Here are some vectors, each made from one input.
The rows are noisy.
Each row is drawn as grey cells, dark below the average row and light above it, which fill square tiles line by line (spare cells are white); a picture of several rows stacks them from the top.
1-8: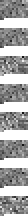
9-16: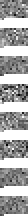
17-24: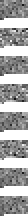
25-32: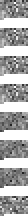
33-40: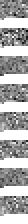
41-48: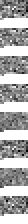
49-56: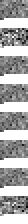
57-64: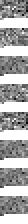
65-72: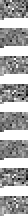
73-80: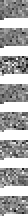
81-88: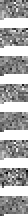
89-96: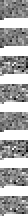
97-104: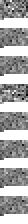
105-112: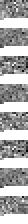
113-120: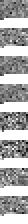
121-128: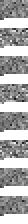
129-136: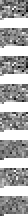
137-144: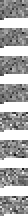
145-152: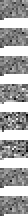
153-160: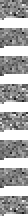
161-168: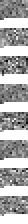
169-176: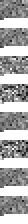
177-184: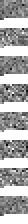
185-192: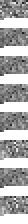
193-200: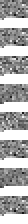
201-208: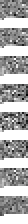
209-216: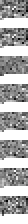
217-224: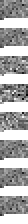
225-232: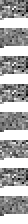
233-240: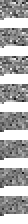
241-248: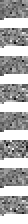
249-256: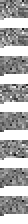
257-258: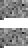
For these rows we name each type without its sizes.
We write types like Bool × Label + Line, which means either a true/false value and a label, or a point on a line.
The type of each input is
Bool × Bool × Bool + Circle + Unit.
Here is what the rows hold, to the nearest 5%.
About 40% of them hold a point on a circle. About 5% of them hold a fixed value. The rest hold three true/false values.
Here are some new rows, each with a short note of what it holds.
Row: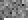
a point on a circle
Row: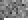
a point on a circle
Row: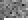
a fixed value
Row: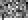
three true/false values
